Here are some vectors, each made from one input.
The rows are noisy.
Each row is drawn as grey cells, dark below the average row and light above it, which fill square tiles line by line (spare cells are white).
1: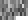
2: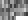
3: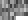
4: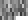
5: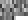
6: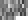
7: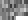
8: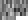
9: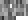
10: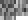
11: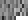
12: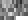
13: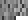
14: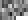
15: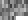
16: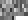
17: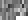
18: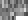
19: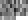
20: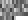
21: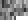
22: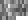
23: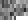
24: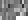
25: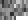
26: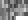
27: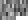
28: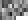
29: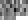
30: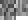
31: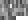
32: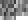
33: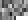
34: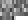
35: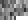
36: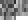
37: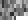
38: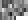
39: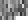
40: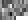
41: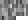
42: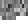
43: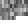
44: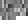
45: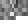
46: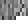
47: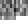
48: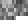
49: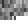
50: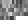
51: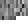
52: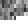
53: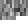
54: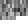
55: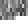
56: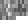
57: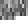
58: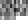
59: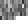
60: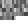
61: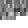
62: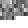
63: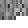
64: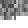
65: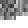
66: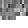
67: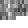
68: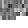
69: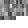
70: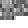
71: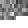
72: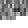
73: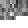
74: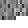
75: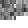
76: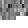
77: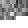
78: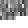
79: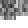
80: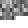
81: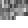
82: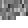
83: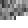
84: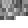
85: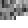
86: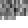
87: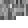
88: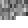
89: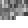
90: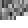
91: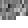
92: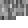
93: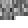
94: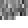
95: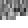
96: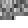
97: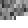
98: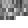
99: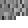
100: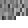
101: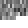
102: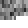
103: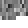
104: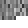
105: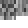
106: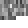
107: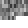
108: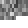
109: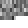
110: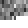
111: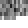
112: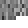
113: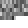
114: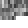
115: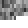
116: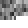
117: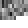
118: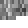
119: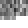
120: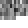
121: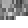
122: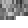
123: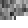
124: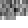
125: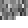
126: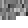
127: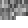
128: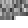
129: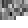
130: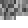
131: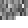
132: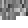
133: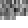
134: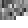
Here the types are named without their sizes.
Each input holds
a point on a line and a true/false value.
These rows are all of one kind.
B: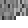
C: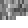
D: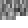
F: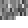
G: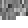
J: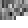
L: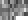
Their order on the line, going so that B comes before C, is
J, B, G, L, D, C, F.
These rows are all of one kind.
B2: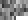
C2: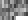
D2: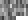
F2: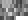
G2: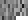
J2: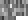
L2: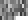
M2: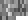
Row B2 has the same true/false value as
L2 and M2.
